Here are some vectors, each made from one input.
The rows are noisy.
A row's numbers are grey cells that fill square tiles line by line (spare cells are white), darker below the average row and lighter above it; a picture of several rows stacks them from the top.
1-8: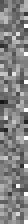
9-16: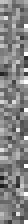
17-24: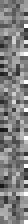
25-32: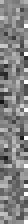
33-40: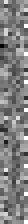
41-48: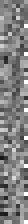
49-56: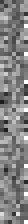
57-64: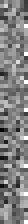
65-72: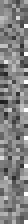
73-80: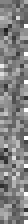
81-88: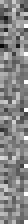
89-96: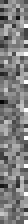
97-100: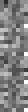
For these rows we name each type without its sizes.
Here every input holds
a true/false value, together with either a label, or a point on a line.
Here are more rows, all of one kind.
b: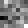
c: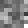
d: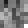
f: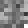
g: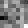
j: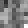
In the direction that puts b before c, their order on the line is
b, g, f, c, j, d.
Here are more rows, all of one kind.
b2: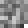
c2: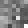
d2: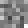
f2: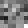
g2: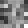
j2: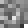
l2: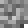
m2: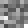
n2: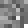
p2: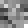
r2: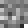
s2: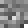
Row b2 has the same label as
j2, l2, r2 and s2.
